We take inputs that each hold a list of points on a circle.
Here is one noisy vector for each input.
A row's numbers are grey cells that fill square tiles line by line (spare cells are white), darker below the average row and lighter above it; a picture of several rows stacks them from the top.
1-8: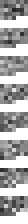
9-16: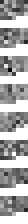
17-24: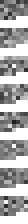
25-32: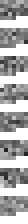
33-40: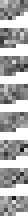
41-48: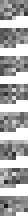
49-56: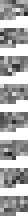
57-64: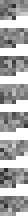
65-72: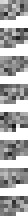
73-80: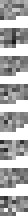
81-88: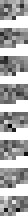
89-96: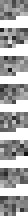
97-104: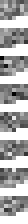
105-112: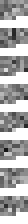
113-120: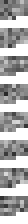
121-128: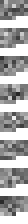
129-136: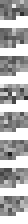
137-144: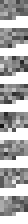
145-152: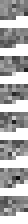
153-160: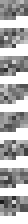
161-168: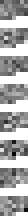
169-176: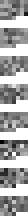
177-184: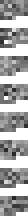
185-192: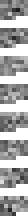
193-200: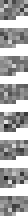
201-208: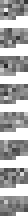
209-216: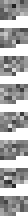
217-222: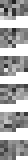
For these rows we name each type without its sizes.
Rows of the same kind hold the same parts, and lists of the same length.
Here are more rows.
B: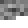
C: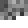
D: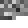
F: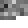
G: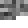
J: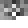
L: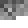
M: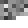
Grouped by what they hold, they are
B, J
C, G, L
D, F
M

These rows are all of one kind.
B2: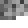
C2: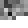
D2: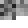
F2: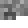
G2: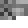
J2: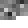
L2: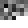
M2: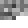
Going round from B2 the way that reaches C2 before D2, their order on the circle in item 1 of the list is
B2, L2, F2, J2, M2, C2, G2, D2.
